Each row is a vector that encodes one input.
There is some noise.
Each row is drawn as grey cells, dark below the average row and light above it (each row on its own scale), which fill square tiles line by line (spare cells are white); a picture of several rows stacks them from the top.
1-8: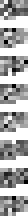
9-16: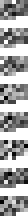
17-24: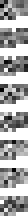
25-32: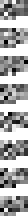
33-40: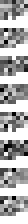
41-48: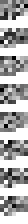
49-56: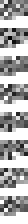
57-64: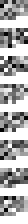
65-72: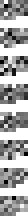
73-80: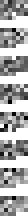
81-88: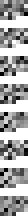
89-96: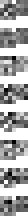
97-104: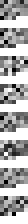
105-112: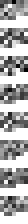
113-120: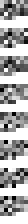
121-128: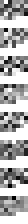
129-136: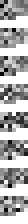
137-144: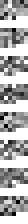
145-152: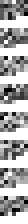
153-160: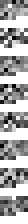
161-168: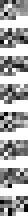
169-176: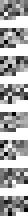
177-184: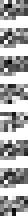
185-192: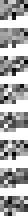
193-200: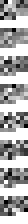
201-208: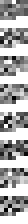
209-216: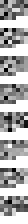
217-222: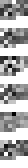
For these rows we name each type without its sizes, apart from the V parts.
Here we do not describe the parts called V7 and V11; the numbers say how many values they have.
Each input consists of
a true/false value and a value of V7, together with either a point on a line, or a value of V11.
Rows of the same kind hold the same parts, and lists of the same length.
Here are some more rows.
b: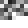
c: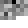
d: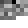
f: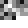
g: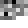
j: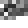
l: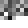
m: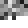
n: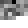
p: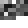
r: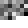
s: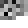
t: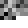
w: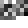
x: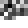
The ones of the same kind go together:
b, c, f, m
d, g, j, l, n, p, r, s, t, w, x

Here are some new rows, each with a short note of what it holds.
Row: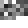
a point on a line, a true/false value and a value of V7
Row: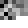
a true/false value, a value of V7 and a value of V11
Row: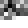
a true/false value, a value of V7 and a value of V11
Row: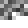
a point on a line, a true/false value and a value of V7
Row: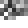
a point on a line, a true/false value and a value of V7
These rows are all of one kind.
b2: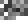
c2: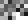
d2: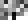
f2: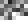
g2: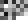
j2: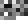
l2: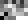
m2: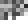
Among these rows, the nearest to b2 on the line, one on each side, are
j2 and m2.
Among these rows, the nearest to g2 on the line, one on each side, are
d2 and l2.
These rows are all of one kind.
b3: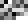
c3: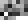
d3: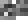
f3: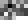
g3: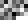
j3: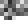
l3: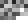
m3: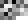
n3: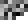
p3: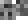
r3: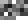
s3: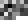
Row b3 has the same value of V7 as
f3, r3 and s3.
